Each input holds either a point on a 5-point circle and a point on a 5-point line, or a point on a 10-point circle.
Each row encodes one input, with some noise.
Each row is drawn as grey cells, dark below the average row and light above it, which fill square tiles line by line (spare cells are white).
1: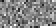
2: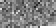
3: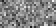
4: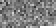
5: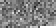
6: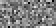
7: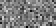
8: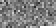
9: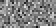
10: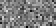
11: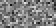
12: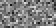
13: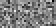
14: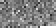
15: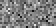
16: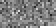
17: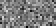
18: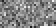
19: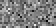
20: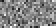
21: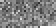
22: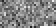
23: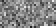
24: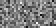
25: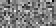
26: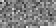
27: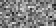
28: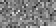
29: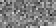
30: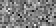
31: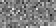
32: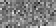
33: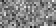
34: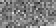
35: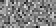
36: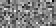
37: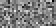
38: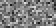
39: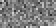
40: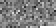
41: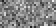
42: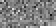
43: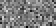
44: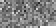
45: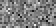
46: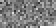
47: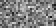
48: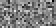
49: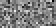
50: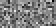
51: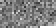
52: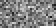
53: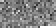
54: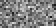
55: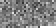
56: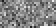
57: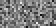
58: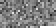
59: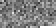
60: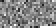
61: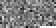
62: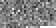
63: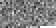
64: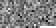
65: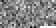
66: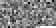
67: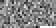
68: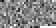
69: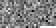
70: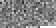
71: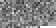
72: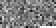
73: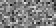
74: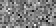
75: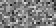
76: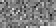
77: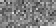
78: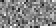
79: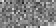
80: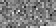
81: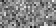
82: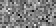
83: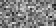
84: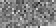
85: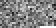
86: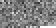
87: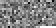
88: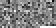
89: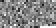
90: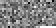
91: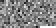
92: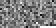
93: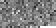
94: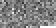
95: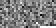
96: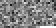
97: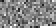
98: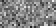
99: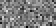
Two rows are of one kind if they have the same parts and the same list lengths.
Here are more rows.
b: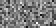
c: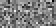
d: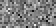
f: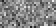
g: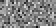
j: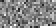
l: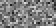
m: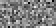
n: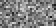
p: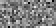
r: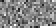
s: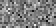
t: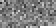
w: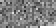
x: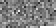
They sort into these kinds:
b, c, d, f, g, j, l, m, n, p, r, s
t, w, x

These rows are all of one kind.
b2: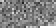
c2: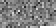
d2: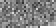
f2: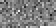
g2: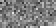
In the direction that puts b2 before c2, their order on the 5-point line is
d2, b2, f2, g2, c2.
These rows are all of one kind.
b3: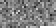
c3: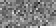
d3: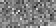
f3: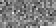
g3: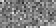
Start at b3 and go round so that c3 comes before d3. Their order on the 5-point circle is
b3, f3, g3, c3, d3.
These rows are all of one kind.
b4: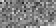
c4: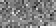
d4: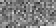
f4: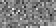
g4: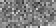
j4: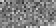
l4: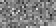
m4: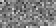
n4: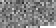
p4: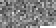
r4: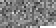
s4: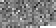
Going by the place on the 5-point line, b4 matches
j4, l4, m4 and s4.
